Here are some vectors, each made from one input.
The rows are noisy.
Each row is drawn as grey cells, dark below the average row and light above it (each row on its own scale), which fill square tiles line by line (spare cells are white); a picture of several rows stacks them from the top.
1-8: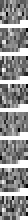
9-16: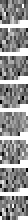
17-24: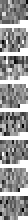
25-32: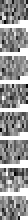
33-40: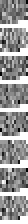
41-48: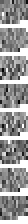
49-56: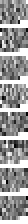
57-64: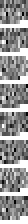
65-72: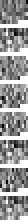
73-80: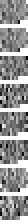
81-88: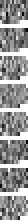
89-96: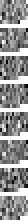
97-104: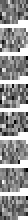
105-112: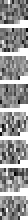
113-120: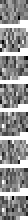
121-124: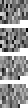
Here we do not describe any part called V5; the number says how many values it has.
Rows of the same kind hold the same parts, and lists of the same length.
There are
3 kinds of row.
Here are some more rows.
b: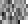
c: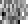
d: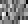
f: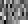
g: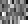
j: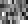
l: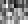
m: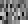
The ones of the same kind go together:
b, c
d, f, g, j, m
l

